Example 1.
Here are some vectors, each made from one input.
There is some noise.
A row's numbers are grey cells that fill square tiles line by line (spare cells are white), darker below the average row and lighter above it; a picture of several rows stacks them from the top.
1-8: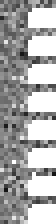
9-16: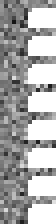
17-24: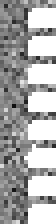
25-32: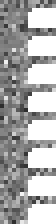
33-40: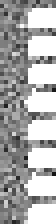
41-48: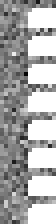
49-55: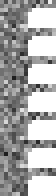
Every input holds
either a fixed value, or three true/false values.
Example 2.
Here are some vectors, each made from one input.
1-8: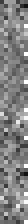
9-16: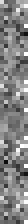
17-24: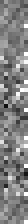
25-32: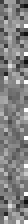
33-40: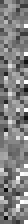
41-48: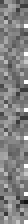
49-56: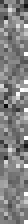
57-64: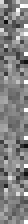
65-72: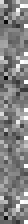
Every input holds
a point on an 8-point line.
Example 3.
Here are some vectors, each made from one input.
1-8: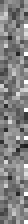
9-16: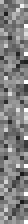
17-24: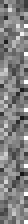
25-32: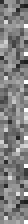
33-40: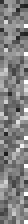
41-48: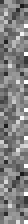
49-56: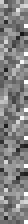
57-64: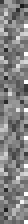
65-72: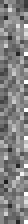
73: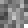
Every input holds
a point on an 8-point circle.
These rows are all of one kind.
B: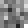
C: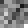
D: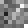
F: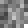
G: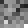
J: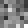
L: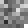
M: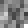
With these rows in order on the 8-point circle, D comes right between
F and L.
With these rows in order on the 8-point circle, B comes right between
L and M.
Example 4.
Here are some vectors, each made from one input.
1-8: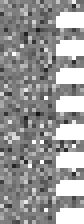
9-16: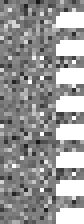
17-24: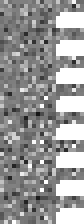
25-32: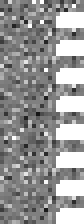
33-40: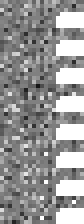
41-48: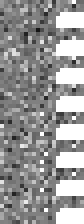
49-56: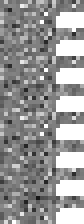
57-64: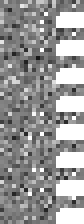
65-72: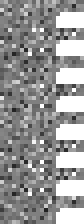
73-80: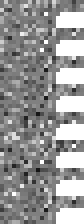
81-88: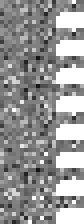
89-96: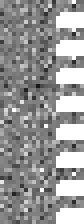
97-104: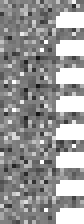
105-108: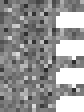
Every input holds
a point on an 11-point line.
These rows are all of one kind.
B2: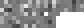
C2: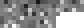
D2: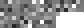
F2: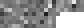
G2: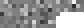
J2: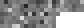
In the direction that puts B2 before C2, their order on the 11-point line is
D2, B2, G2, F2, J2, C2.
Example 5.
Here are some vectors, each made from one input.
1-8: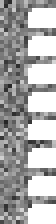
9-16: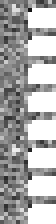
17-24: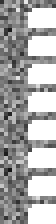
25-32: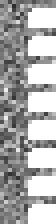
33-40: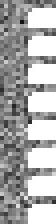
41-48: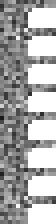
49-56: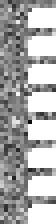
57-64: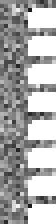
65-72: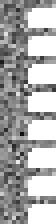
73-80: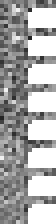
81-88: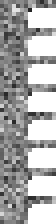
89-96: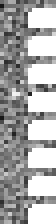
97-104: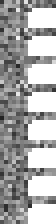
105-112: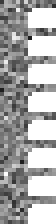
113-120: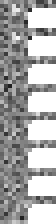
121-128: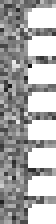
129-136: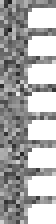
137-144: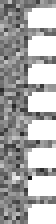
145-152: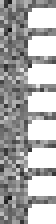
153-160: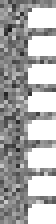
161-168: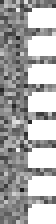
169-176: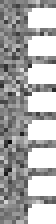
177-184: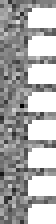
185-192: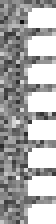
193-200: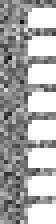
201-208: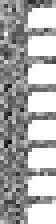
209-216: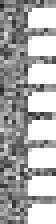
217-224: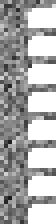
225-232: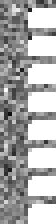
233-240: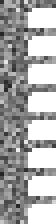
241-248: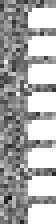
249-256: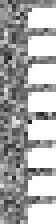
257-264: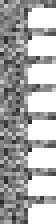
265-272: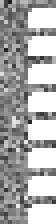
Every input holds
one of 12 labels.
